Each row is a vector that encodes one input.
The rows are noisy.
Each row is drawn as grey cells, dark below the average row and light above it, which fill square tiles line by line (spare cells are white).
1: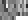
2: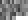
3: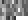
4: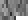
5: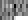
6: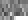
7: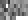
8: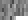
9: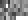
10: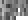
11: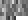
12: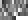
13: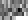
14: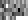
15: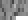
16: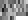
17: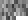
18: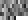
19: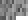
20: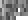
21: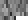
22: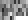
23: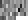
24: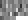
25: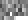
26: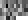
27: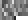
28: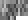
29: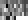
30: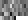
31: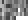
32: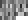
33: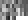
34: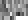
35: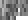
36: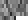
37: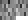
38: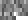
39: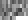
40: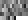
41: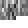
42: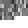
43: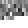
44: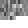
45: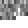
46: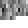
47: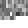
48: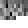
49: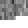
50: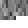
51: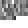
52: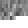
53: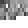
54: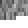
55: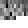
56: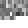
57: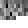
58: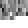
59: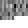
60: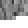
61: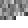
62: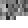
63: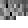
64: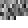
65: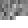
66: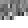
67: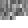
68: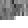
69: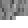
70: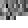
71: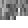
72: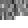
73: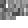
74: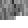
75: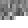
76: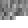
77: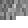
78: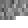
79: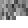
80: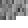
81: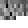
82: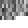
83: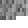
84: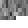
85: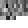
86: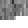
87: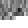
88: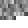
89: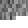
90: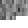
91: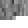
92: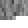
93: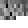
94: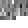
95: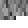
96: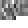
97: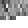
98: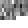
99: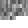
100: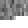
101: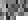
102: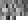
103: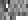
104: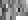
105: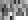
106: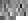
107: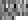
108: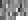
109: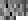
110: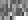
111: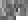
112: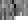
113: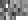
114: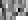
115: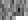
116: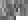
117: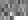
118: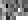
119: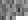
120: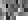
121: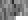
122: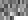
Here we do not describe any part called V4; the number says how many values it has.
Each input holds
a value of V4, together with either a point on a 6-point circle, or a node of a 10-node tree.
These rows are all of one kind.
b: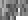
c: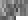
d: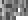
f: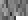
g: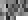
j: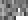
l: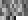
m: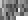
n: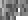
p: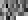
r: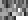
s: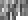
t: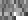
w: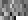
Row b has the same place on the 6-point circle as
d, m, n and s.
